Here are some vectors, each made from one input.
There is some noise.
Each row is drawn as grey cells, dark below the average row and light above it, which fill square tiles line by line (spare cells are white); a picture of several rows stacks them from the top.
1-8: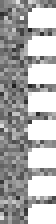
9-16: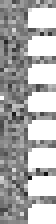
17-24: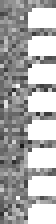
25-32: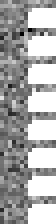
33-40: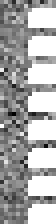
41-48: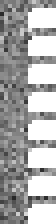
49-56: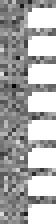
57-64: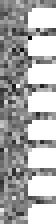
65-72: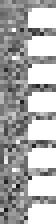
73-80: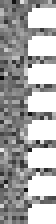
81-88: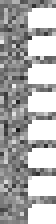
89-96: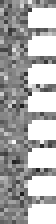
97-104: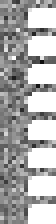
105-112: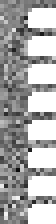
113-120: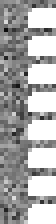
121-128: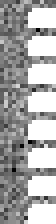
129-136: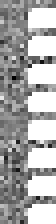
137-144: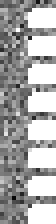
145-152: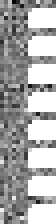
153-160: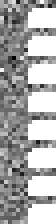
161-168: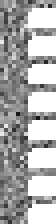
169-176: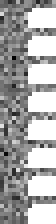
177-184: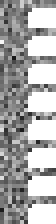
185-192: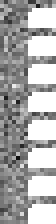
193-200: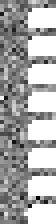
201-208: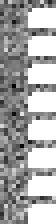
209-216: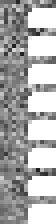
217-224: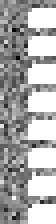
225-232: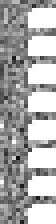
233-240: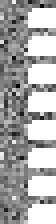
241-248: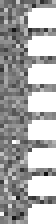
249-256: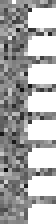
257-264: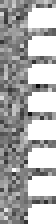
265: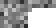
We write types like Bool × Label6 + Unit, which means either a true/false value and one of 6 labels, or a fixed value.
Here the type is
(Bool × Bool × Bool + Unit) × Circle18.
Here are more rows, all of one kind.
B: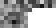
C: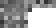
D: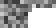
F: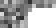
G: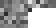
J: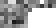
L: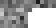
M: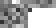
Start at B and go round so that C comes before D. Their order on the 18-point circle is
B, L, M, G, J, F, C, D.
